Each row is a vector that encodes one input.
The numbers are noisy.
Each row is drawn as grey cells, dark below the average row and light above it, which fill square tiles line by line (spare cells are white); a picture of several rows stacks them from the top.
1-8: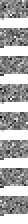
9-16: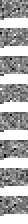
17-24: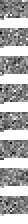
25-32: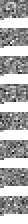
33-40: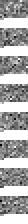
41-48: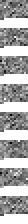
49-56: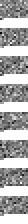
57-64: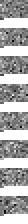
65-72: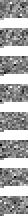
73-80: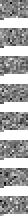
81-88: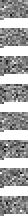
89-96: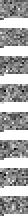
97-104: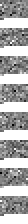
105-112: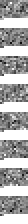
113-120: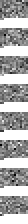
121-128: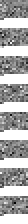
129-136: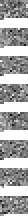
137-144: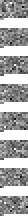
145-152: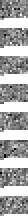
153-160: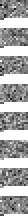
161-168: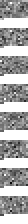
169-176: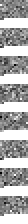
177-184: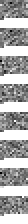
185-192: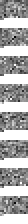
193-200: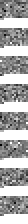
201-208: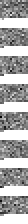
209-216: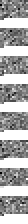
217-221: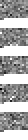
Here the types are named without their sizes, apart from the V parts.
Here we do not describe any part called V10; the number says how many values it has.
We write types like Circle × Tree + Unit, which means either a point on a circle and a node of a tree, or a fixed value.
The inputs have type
(Circle + Tree) × (Line × Line + V10).
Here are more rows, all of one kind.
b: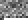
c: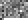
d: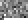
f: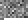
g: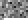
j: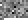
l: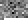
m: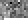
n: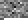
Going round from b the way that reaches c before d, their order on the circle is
b, f, j, n, c, d, g, m, l.
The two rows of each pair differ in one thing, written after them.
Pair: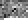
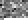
the node of the tree
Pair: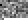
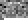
the node of the tree
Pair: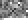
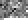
the node of the tree
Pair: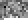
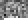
the value of V10
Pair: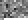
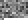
the value of V10
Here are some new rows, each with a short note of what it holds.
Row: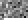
a point on a circle and a point on each of two lines
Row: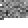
a point on each of two lines and a node of a tree
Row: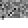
a point on a circle and a value of V10
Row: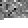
a node of a tree and a value of V10
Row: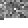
a point on a circle and a point on each of two lines
